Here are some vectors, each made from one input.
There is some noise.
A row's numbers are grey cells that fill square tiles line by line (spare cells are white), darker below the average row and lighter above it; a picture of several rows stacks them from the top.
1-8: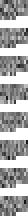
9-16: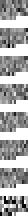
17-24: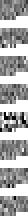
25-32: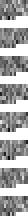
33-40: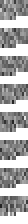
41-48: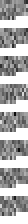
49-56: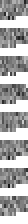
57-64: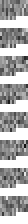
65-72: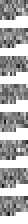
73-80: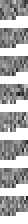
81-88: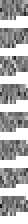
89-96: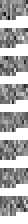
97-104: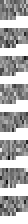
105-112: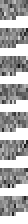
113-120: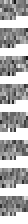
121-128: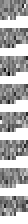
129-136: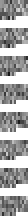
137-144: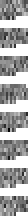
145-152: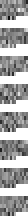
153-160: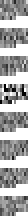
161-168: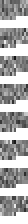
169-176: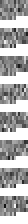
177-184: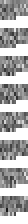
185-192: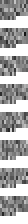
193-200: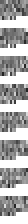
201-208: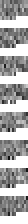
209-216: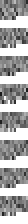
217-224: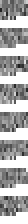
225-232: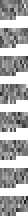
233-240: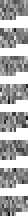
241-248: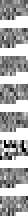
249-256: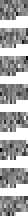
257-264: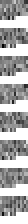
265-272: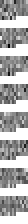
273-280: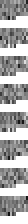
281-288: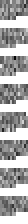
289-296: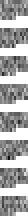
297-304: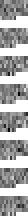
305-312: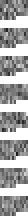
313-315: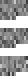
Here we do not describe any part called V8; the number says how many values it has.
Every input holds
a list of up to two items, each a true/false value and a value of V8.
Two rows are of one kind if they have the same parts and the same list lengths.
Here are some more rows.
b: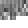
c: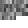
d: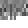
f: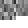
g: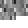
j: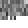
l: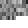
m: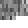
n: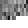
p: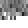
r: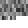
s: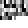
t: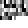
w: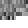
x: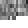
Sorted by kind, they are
b, c, d, f, g, j, m, p, r
l, n, w, x
s, t

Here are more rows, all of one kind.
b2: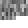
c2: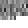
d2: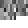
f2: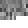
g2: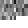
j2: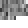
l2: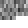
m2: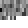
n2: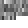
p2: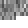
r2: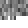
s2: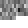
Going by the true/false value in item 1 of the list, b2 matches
l2, n2, p2 and s2.
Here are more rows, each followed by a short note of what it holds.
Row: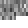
a list of two items
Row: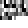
the empty list
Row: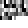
the empty list
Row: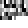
the empty list
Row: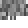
a list of two items
